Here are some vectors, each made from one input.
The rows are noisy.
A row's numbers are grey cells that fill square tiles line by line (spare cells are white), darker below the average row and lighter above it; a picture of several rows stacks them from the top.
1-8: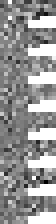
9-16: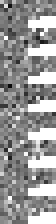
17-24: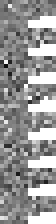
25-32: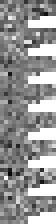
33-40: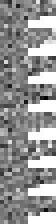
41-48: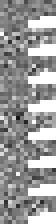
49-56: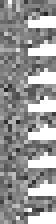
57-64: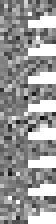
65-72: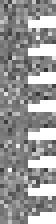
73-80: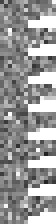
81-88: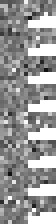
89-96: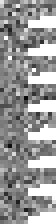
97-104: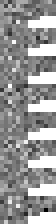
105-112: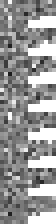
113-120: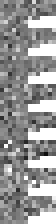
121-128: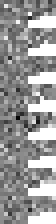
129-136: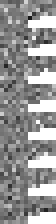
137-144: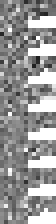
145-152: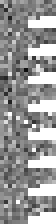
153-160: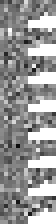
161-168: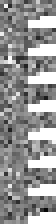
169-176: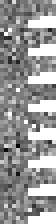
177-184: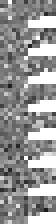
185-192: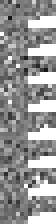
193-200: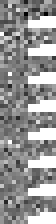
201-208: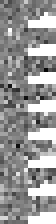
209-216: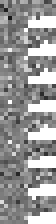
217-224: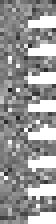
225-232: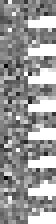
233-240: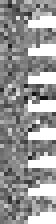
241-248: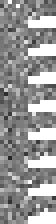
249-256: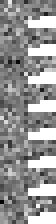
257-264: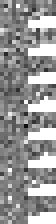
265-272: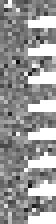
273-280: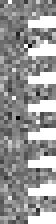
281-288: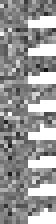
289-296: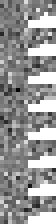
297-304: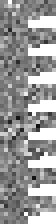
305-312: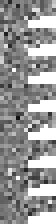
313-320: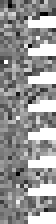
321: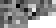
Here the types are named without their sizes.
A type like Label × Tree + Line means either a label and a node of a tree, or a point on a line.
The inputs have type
(Bool × Bool × Bool + Circle) × Line.
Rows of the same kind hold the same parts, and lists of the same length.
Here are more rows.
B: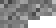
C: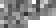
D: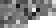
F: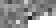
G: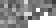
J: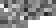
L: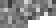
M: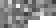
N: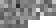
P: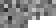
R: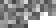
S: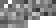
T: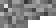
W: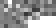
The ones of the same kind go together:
B, C, D, F, J, M, P, S, T, W
G, L, N, R

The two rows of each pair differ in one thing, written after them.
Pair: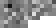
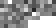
the place on the line
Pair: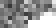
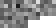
the place on the line
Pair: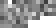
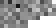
the place on the line
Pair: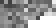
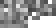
the place on the line
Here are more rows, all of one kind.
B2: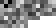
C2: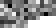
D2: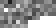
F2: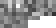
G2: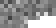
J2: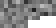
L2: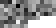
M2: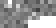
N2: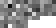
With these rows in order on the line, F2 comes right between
J2 and M2.
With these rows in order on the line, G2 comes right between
B2 and D2.
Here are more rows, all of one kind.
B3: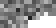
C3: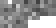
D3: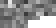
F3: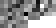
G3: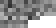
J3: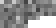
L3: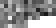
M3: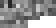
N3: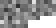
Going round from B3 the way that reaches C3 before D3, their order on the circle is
B3, G3, M3, C3, J3, L3, N3, D3, F3.
